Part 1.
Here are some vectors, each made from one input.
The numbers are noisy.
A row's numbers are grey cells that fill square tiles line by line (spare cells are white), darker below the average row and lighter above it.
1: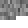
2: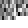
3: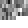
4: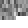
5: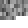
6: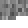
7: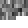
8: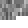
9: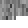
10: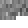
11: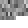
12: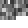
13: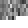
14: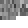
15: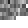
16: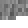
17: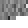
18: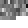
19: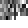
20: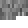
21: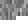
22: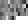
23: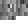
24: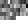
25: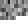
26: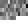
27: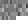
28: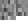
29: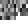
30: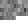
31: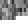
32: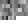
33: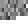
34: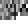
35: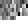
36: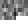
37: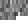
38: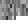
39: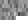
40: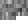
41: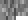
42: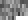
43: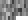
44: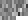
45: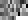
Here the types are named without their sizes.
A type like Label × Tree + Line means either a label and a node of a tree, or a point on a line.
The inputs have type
Line × (Tree + Unit).
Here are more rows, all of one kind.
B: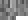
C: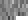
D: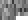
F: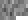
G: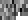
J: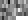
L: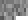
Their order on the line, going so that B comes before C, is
B, C, F, D, G, J, L.
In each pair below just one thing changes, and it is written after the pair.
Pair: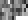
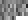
the node of the tree
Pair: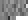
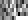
the node of the tree
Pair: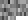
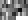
the place on the line
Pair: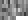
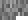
the place on the line
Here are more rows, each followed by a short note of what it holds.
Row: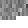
a point on a line
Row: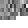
a point on a line and a node of a tree
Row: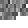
a point on a line and a node of a tree
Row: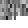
a point on a line
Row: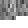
a point on a line and a node of a tree
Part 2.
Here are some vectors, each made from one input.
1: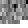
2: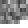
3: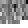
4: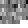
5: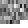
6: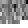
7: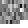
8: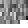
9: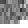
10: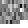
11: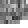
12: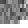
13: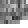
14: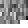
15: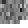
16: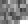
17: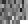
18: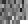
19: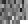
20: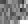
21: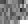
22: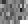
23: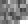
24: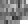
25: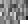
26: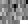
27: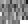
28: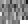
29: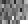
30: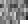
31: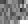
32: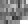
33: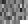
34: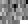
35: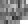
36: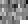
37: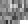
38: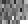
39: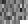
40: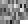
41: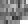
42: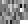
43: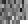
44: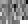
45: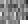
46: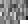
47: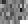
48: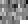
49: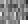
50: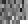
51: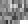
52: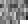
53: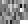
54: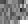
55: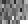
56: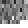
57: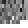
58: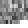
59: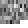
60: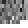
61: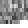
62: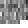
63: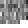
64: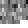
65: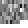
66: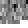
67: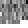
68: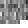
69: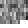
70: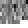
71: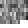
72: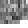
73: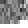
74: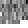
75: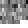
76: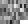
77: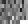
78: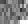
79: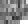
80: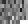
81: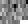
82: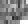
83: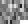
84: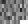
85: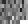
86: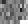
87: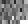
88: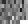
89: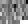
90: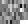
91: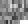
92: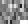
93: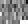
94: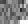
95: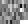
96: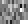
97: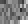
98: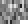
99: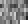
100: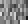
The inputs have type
Line7 + Line11.
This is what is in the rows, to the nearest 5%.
About 35% of them hold a point on a 7-point line. The rest hold a point on an 11-point line.
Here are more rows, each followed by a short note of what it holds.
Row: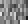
a point on a 7-point line
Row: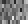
a point on an 11-point line
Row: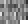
a point on a 7-point line
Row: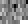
a point on a 7-point line
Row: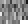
a point on a 7-point line
